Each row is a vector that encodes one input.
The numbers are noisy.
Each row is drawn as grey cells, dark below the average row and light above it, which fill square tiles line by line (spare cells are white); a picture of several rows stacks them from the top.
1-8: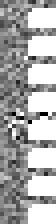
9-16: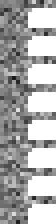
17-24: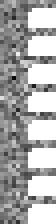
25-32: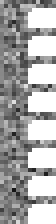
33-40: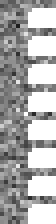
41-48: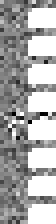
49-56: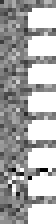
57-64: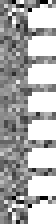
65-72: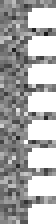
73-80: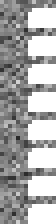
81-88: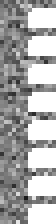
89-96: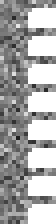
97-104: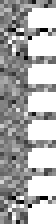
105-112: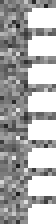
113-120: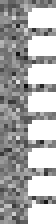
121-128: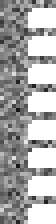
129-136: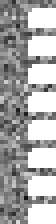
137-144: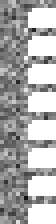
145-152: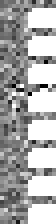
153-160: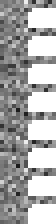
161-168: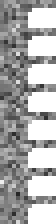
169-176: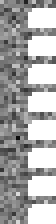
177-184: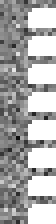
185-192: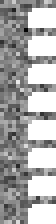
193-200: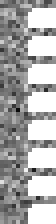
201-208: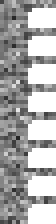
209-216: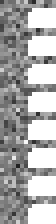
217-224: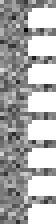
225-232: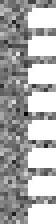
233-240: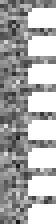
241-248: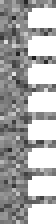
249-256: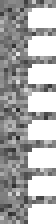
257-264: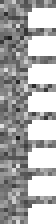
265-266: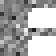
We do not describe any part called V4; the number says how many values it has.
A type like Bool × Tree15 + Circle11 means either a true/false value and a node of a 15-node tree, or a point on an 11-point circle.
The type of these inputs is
List2(Bool × V4).
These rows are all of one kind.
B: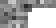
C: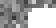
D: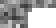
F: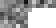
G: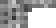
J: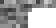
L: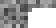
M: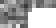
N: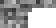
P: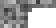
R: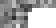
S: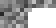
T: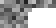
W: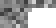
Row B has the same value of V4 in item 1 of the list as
C, G and R.
